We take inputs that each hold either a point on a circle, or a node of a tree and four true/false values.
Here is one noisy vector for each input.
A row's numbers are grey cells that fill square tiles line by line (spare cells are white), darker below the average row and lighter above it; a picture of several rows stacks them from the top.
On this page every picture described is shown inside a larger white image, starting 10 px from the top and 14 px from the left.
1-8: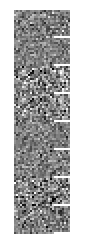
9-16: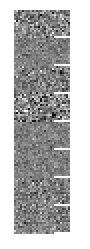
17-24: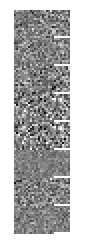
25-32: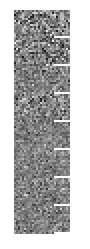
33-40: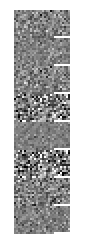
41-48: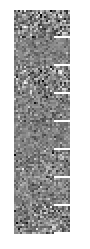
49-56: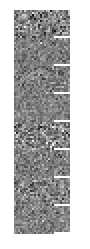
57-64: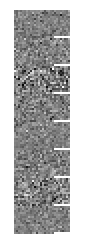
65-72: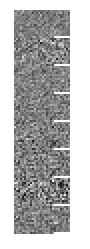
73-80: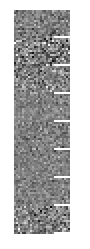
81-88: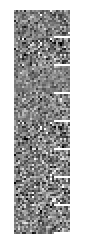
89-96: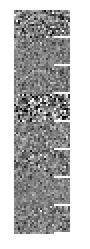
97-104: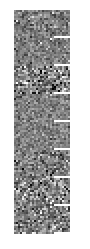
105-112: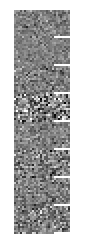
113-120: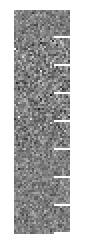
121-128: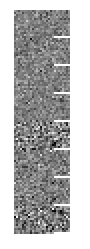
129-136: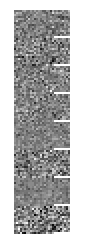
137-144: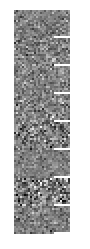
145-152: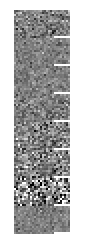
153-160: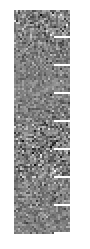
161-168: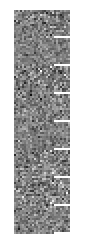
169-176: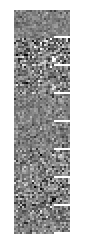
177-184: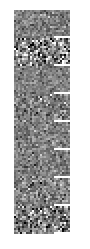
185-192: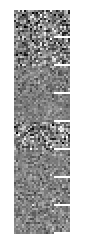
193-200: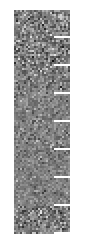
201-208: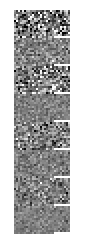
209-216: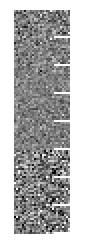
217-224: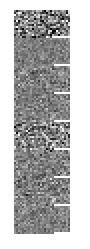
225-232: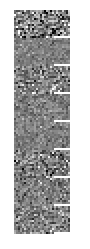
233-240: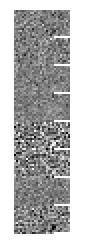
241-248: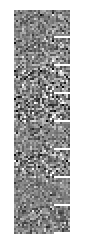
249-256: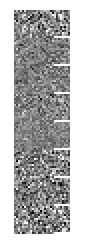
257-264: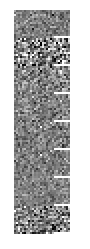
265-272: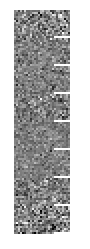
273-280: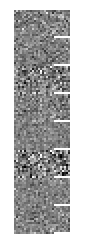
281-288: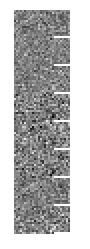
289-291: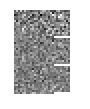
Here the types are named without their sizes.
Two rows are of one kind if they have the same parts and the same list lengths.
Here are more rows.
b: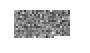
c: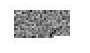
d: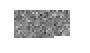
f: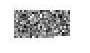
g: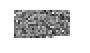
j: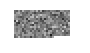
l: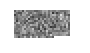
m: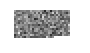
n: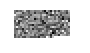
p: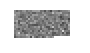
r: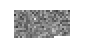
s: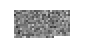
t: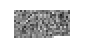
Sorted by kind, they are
b, d, f, g, l, m, n, p, s, t
c, j, r

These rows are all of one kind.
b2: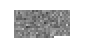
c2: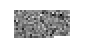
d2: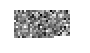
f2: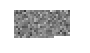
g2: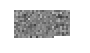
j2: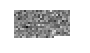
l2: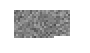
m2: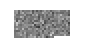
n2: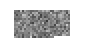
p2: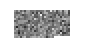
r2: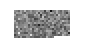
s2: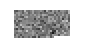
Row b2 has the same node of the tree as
j2, l2 and n2.
